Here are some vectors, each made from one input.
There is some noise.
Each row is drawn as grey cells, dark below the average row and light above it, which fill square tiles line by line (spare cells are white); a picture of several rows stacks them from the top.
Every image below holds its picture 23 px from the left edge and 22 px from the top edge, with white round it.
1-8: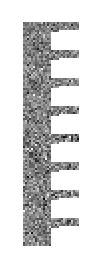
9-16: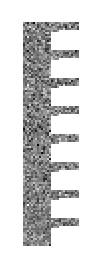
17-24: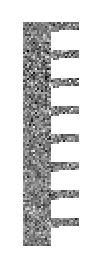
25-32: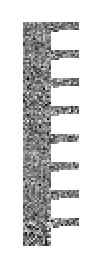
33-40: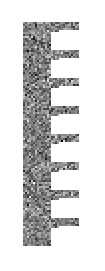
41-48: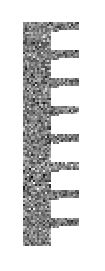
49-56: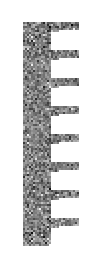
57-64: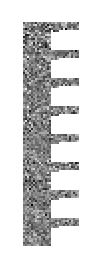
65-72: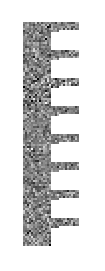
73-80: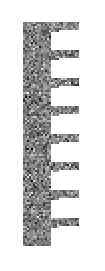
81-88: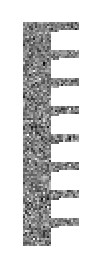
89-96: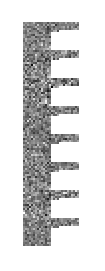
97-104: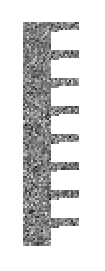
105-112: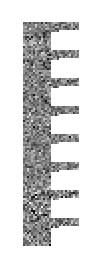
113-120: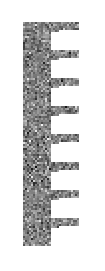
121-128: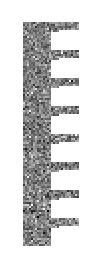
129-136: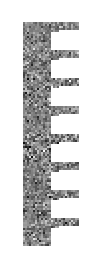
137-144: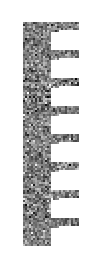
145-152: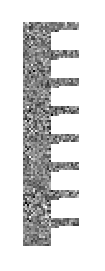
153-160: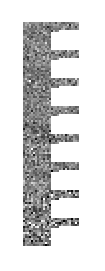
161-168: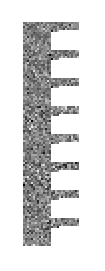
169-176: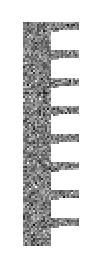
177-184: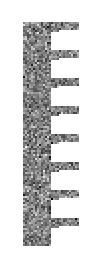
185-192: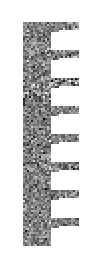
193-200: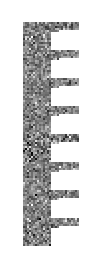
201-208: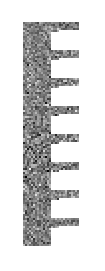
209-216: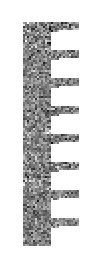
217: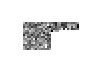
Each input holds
a point on a 14-point circle, one of 4 labels and a true/false value.
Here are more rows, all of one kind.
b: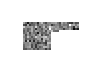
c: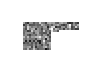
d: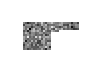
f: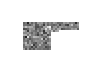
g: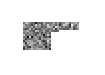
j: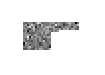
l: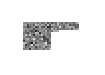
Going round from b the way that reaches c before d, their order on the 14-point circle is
b, f, g, j, l, c, d.
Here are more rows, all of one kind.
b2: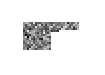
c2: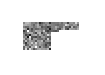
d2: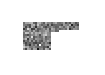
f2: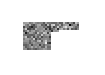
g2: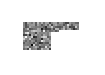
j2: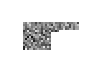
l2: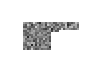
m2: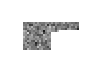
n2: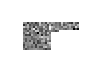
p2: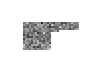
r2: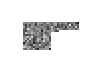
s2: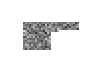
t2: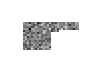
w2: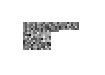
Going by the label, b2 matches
f2, l2 and t2.
